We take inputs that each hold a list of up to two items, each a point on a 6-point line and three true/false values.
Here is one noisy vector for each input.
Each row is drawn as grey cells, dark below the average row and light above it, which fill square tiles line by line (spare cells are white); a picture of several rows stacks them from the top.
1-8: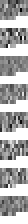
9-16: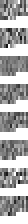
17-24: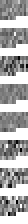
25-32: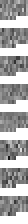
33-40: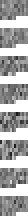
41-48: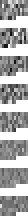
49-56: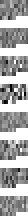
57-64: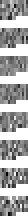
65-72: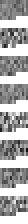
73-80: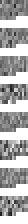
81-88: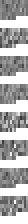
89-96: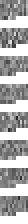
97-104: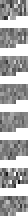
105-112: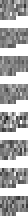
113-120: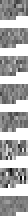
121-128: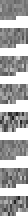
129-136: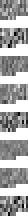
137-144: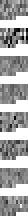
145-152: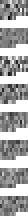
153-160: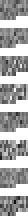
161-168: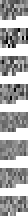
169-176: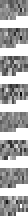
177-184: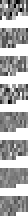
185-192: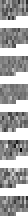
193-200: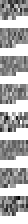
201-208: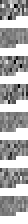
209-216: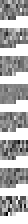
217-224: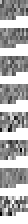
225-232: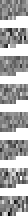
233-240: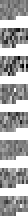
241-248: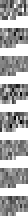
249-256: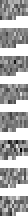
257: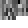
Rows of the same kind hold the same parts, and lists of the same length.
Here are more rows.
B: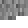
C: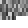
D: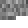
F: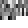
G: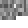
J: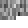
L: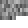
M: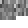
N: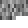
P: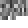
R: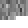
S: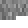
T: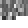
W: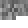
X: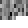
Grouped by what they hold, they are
B, C, G, J, L, P, R, S, W, X
D, N, T
F, M

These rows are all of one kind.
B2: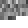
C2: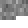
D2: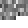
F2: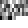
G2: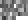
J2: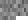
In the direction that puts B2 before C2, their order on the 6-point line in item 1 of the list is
B2, C2, F2, G2, J2, D2.
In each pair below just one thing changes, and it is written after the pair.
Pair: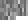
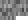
one of the three true/false values in item 1 of the list
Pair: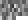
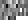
the place on the 6-point line in item 2 of the list
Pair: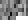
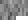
one of the three true/false values in item 2 of the list
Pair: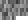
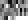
one of the three true/false values in item 2 of the list
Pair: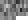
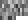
the place on the 6-point line in item 1 of the list
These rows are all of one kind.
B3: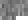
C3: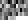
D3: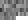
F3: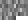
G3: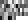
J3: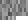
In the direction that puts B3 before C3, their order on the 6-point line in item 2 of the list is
J3, G3, B3, F3, D3, C3.
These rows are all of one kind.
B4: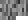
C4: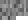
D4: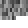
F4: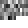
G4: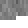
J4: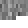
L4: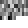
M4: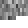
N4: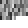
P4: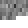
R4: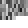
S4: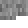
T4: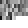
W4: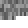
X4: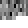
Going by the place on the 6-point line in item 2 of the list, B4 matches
F4, L4, N4 and S4.
